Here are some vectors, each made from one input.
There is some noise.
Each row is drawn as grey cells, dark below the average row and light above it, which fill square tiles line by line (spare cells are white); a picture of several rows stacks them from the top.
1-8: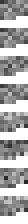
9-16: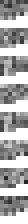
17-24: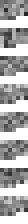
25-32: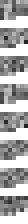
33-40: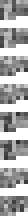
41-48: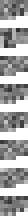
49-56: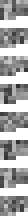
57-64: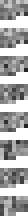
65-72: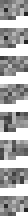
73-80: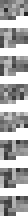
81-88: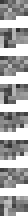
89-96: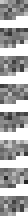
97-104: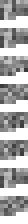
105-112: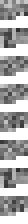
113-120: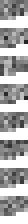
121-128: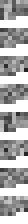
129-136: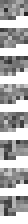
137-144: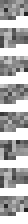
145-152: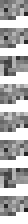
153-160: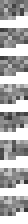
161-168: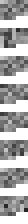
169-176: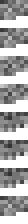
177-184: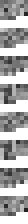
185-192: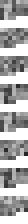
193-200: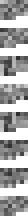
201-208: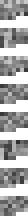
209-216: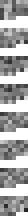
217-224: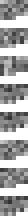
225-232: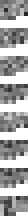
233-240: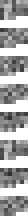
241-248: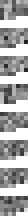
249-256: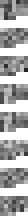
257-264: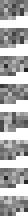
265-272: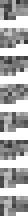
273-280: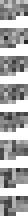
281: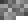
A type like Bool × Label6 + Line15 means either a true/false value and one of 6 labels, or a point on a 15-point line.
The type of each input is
Bool × Bool × Bool.
